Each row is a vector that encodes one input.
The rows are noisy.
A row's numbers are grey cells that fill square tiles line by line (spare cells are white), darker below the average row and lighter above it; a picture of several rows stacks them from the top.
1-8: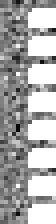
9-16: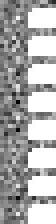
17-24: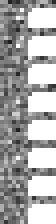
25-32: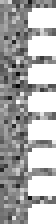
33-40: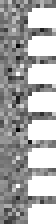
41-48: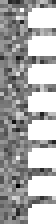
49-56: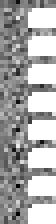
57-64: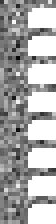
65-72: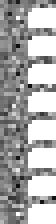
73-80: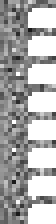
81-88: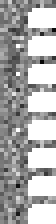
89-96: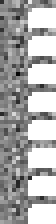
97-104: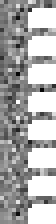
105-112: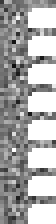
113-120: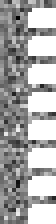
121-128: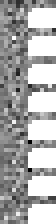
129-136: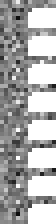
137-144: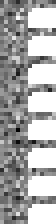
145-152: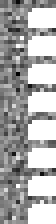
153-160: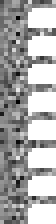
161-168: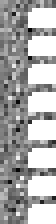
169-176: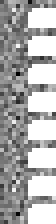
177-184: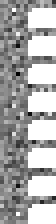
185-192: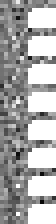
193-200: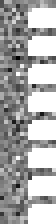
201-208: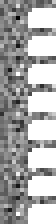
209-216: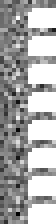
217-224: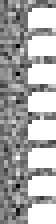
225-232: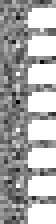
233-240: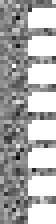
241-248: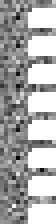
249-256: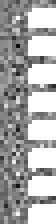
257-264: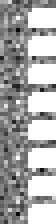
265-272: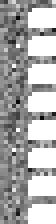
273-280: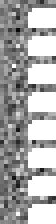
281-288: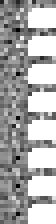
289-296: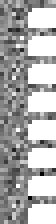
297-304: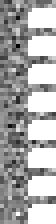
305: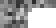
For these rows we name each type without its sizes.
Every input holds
a label, together with either a label, or a point on a line.
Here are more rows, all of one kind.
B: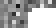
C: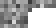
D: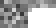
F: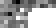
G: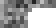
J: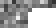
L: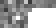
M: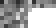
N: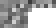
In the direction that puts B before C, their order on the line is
B, C, N, D, L, J, F, M, G.
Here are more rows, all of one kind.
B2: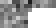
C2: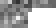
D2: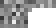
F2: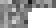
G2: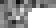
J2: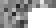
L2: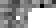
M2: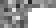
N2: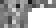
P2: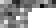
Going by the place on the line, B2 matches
J2 and M2.
